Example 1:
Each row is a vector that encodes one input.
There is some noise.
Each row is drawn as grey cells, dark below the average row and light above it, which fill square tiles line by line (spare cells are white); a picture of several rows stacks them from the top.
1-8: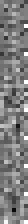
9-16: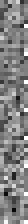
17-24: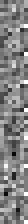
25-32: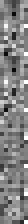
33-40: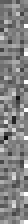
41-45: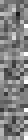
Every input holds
a node of a 9-node tree.
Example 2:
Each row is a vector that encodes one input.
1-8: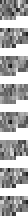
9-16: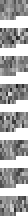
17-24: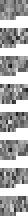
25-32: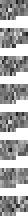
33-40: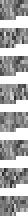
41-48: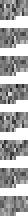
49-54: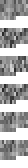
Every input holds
a node of an 11-node tree.
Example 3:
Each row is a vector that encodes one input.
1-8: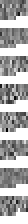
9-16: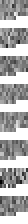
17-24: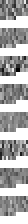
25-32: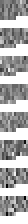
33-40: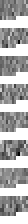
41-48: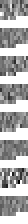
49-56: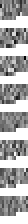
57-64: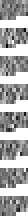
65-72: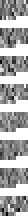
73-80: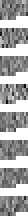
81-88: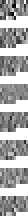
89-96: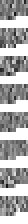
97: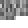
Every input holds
a node of a 12-node tree.
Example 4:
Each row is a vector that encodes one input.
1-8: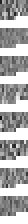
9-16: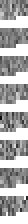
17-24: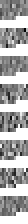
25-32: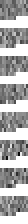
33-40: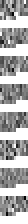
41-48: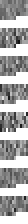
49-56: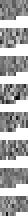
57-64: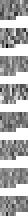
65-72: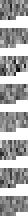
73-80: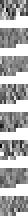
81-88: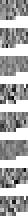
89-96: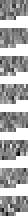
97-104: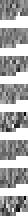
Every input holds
a node of an 11-node tree.
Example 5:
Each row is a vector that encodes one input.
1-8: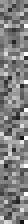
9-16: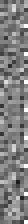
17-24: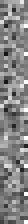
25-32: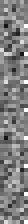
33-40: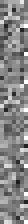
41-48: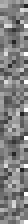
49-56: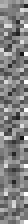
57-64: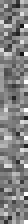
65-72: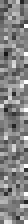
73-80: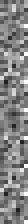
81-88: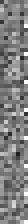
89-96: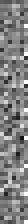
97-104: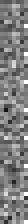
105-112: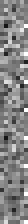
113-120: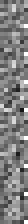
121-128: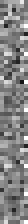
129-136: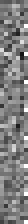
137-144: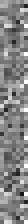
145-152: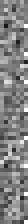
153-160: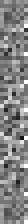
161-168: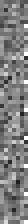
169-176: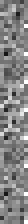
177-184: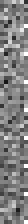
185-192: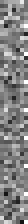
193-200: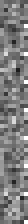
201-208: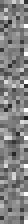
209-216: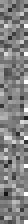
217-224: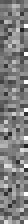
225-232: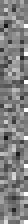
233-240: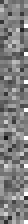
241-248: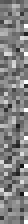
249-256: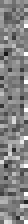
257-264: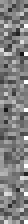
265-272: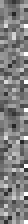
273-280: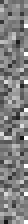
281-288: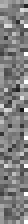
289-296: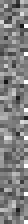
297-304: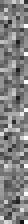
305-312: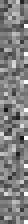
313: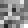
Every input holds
a node of a 14-node tree.
